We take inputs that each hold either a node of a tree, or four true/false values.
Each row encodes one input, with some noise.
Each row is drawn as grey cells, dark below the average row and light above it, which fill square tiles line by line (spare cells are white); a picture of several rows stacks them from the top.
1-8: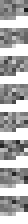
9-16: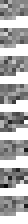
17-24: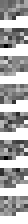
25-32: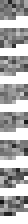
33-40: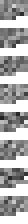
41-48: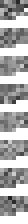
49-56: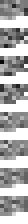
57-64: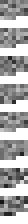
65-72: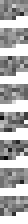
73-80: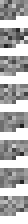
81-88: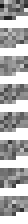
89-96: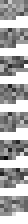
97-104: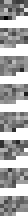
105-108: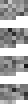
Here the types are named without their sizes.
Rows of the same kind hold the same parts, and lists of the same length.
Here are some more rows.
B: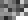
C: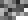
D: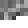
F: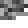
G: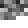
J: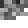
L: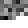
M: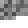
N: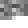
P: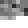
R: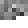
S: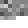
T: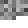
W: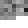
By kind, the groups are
B, C, F, G, J, L
D, M, N, P, R, S, T, W

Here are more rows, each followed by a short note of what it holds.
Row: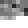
four true/false values
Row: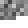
four true/false values
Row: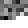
a node of a tree
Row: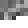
four true/false values
